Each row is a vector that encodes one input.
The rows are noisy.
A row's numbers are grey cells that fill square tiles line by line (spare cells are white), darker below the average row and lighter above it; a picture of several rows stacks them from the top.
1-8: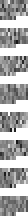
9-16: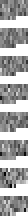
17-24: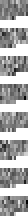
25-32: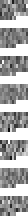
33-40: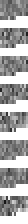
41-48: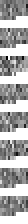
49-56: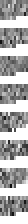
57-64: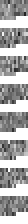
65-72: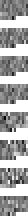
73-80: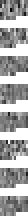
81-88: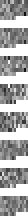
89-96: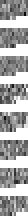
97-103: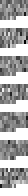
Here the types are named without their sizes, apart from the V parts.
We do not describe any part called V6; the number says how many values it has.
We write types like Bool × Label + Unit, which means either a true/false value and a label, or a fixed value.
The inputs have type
Line + (Tree + Unit) × V6.
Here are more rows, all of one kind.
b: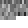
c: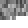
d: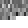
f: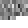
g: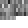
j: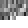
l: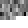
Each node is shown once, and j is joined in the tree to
c.
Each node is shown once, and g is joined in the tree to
b, c and d.
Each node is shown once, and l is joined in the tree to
b.
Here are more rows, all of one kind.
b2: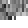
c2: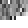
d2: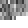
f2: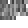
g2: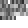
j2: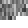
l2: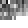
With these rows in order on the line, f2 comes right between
g2 and j2.
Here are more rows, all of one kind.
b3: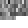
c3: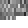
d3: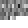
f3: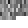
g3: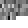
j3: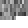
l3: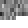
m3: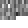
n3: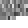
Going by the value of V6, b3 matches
f3 and m3.
